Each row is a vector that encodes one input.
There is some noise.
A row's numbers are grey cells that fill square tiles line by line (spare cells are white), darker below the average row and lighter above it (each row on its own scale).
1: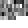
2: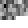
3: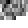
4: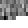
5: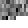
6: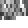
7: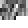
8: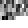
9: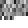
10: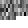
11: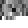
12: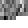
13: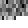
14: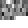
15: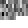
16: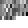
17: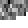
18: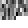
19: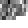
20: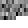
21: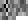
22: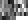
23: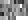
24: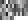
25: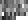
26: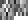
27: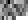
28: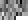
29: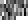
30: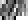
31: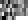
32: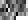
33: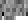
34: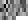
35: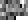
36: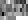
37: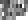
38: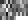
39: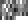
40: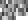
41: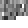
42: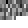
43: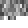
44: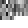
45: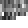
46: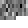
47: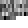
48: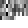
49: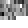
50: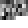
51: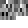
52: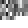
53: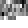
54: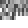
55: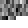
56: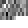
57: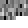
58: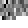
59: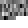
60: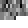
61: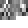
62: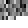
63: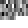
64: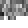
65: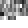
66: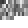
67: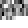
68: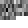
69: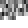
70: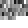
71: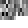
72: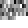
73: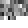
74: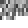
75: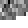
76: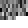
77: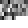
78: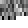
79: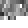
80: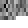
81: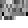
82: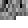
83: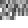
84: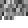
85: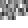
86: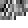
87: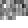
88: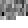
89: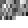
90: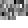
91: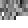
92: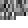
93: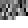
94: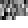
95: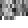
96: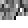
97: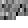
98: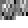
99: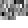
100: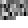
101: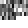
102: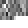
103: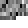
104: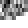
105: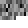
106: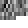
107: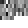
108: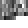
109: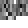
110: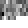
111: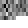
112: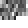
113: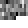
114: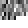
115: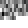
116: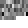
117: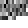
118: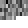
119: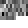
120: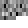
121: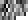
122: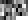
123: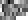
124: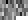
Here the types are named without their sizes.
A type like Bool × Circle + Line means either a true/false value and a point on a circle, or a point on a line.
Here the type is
(Label + Line) × Line.
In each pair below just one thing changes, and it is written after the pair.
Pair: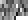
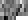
the place on the line
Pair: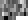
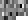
the label
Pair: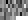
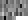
the place on the line
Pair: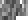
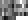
the label
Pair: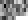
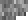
the label
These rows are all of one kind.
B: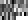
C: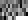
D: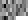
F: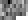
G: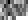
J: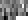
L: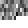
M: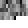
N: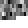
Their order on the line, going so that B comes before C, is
B, L, M, C, D, J, N, F, G.
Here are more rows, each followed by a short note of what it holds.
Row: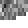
a label and a point on a line
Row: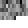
a label and a point on a line
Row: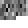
a label and a point on a line
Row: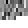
a label and a point on a line
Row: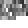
a point on each of two lines
